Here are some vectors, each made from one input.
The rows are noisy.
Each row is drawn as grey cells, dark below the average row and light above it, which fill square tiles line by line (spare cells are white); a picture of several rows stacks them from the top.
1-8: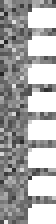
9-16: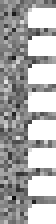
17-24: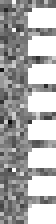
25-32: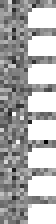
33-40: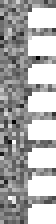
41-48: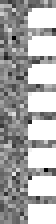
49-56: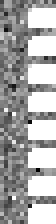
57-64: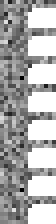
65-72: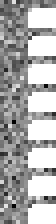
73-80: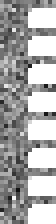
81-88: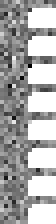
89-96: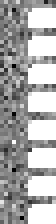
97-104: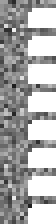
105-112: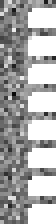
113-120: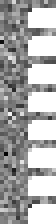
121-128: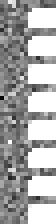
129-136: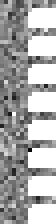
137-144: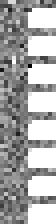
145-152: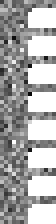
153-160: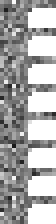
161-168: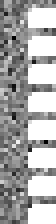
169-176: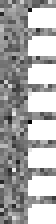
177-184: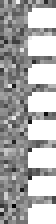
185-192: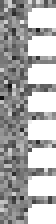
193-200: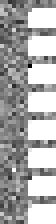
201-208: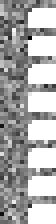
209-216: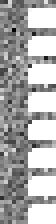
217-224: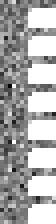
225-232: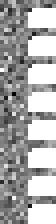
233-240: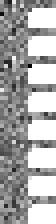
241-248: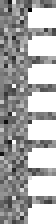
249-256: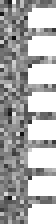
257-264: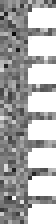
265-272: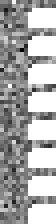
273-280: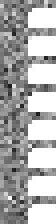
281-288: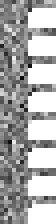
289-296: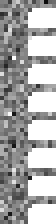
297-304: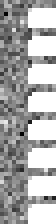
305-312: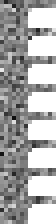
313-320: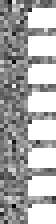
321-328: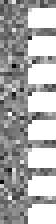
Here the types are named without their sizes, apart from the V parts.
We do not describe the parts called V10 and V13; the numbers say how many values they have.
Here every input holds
a point on a circle and a point on a line, together with either a true/false value and a value of V13, or a list of values of V10.
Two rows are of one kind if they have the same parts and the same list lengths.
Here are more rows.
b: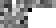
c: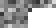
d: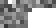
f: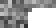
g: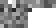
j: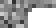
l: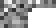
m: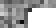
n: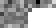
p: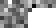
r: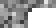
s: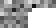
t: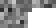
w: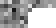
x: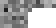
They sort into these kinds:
b, d, g, t
c, n, w, x
f, j, m, p, r, s
l

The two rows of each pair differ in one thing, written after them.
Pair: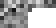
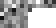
the value of V13
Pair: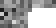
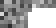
the value of V13
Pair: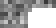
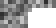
the place on the line
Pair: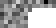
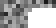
the true/false value
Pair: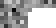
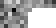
the value of V13
